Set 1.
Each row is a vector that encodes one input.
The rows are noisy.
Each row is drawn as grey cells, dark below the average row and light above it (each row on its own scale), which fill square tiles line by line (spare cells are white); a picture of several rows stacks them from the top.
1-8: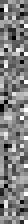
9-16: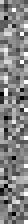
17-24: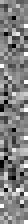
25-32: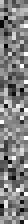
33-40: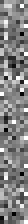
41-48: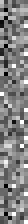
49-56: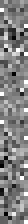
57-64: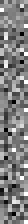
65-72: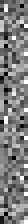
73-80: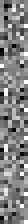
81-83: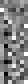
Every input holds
either a point on a 6-point line, or three true/false values.
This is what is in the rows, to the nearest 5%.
About 45% of them hold a point on a 6-point line. The rest hold three true/false values.
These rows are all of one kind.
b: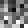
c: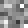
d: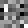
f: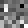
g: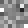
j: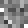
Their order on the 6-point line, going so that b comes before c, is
d, f, b, j, g, c.
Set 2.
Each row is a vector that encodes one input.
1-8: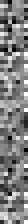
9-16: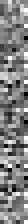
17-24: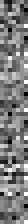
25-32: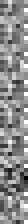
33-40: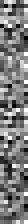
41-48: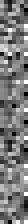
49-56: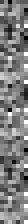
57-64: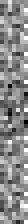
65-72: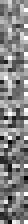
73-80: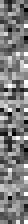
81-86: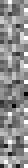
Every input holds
either one of 7 labels, or a point on an 8-point line.
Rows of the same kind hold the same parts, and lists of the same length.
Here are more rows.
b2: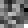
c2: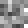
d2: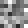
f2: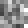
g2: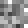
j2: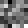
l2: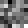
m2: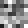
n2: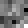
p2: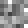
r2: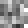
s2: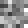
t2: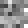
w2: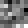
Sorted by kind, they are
b2, j2, l2, n2, w2
c2, d2, f2, g2, m2, p2, r2, s2, t2

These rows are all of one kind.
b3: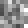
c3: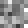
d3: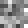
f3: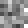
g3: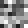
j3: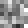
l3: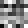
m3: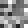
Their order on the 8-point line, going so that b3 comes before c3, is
b3, j3, f3, c3, d3, m3, g3, l3.
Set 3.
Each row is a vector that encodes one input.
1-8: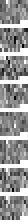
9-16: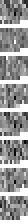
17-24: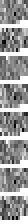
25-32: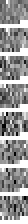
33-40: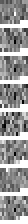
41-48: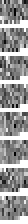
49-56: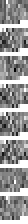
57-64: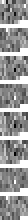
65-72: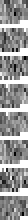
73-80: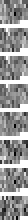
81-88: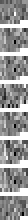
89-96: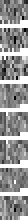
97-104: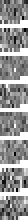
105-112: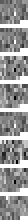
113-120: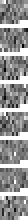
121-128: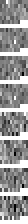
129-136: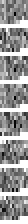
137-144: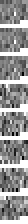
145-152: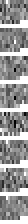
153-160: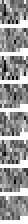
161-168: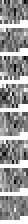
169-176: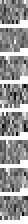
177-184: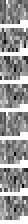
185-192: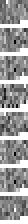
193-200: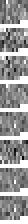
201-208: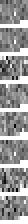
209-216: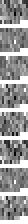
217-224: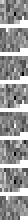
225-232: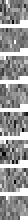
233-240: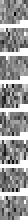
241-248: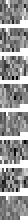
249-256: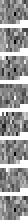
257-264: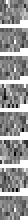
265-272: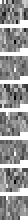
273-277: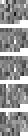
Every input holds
either a point on a 4-point line, or a point on a 19-point line.
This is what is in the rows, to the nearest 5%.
About 15% of them hold a point on a 4-point line. The rest hold a point on a 19-point line.
